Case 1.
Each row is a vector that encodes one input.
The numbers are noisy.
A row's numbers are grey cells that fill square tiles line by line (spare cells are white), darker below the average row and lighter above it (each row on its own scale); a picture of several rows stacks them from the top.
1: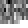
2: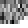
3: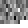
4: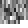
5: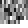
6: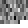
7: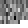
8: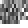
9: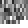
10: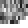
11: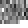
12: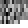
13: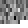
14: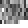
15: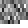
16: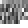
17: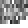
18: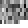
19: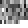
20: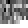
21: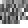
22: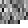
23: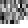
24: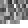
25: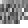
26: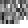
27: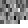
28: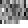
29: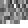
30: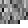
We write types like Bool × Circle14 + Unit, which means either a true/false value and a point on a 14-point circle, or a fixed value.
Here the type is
Label7.
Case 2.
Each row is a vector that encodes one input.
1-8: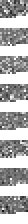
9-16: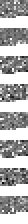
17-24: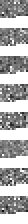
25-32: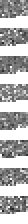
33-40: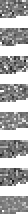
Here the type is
Bool × Bool × Bool.
